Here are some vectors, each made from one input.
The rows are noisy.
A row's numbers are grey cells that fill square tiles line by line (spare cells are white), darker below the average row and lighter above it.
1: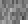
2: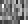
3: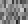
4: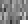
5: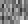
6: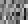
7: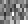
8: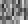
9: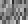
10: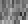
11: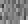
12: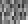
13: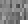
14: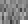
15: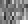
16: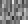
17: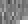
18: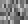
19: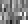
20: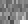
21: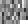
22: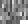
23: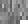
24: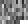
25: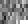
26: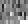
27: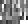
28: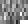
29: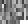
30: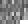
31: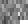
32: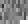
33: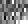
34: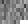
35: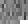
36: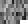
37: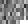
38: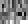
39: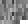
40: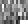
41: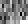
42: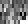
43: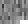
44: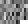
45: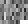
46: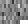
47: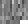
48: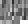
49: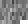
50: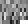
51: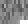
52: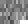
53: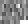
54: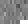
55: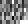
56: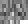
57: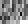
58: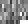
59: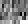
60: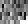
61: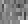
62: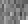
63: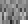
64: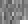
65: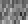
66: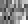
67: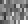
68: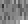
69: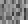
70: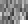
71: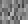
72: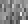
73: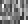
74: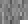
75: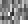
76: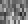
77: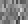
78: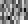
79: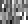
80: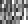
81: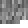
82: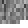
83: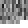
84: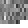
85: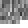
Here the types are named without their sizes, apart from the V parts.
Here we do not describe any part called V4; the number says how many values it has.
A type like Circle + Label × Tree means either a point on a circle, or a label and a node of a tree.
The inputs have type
Line + (Tree + Unit) × V4.
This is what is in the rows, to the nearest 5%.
About 25% of them hold a point on a line. The rest hold a value of V4, together with either a fixed value, or a node of a tree.
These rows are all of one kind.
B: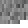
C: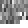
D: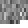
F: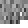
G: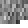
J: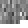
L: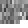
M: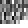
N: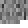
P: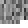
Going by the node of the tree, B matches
C, G, L and P.
